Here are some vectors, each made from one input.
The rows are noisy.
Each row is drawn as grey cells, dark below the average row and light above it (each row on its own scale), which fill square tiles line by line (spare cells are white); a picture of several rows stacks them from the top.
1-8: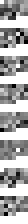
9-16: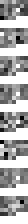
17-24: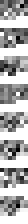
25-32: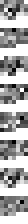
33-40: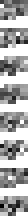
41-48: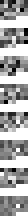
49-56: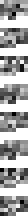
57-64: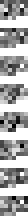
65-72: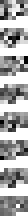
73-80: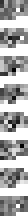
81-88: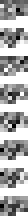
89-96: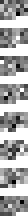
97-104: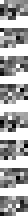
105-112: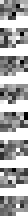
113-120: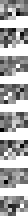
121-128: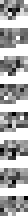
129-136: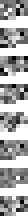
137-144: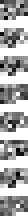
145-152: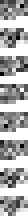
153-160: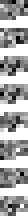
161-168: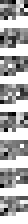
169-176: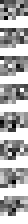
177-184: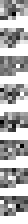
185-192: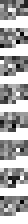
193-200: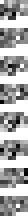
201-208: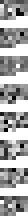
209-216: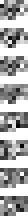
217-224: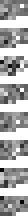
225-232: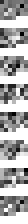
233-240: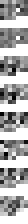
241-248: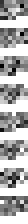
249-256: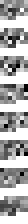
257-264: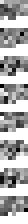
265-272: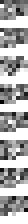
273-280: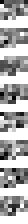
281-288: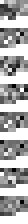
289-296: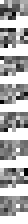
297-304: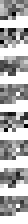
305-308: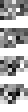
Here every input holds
either a point on a 13-point circle and a point on a 16-point circle, or a fixed value, or three true/false values.
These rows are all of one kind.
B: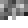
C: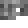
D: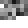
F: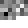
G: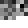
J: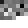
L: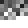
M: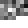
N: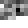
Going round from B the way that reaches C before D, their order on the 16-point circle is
B, G, L, J, C, F, N, D, M.
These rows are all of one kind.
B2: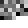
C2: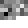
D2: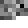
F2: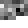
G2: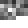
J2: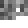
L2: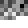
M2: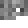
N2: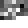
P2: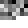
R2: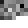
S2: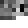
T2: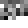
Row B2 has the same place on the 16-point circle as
D2, J2, R2 and S2.
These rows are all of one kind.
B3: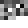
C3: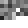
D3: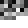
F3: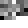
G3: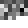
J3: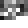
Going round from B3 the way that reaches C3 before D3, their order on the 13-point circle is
B3, F3, C3, D3, G3, J3.
